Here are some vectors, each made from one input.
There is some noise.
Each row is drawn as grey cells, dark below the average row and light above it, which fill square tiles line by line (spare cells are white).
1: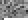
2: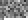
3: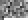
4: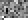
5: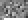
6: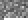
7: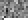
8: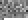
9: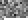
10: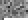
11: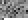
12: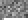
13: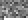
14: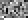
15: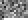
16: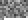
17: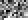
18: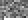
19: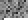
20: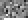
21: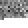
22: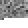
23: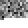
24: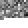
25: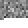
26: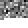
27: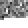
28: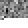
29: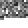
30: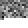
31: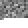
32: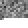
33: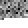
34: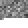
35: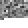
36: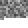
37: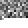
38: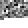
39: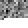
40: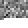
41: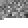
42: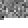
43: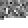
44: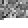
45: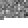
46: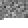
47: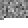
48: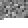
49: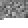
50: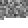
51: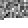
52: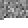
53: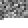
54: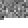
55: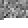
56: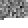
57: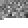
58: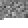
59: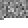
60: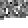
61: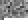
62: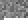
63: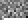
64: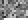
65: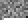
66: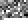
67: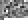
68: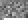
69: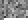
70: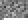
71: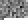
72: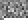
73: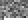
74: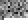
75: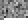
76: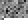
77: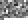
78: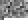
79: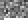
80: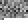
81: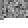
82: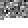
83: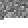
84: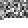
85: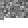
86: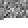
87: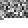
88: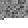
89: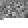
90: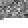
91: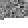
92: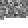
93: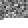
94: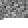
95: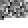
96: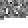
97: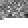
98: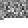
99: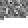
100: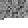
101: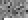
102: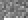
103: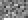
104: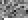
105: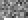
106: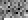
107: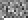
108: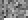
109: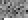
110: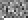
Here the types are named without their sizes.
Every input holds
a point on a circle.
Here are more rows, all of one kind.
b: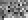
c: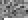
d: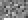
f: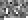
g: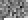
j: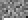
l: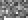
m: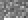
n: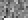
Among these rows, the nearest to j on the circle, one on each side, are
d and n.
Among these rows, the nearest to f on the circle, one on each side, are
b and l.
